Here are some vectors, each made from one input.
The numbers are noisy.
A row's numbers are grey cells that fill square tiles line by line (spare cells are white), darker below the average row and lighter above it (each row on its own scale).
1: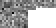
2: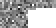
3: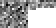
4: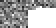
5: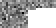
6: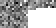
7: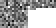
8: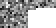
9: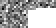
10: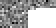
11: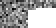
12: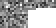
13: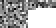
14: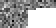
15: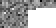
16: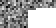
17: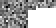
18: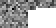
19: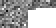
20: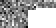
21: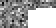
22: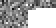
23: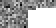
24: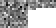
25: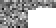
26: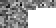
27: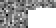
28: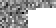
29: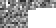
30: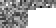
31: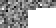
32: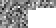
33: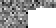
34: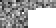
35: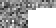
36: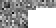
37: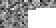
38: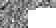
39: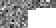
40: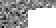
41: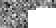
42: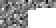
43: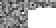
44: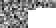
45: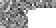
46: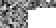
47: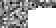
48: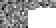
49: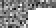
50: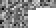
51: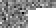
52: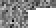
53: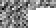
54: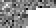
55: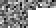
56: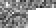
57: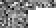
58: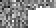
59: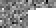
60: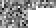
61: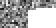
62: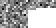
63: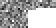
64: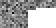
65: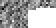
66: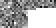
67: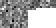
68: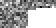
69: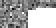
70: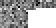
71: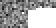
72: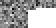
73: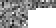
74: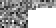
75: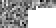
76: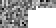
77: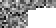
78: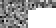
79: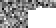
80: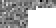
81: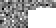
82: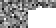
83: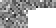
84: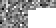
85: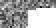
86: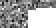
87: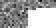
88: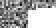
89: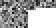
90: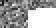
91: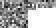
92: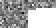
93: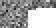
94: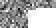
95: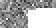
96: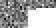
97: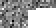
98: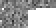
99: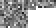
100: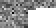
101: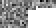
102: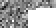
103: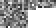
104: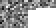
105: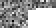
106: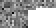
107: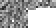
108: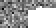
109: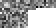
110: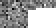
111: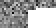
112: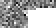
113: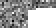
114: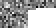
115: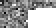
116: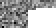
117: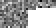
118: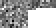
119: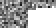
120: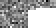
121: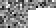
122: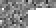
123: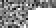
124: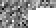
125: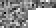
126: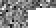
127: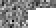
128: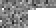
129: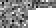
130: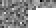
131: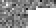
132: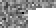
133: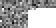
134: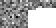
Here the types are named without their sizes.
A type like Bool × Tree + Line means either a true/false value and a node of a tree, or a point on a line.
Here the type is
Bool × Bool × Bool + Circle × Label + Unit.
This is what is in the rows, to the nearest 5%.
About 45% of them hold a point on a circle and a label. About 5% of them hold a fixed value. The rest hold three true/false values.
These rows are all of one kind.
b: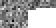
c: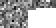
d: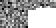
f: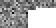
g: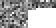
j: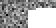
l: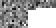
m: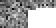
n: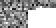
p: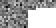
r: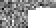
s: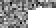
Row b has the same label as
f, m and n.
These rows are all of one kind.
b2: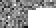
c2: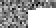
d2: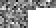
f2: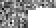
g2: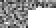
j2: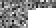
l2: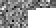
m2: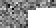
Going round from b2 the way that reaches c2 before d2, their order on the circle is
b2, j2, f2, g2, c2, m2, l2, d2.
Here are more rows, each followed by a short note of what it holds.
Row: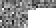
a fixed value
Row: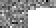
a fixed value
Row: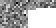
three true/false values
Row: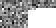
a fixed value
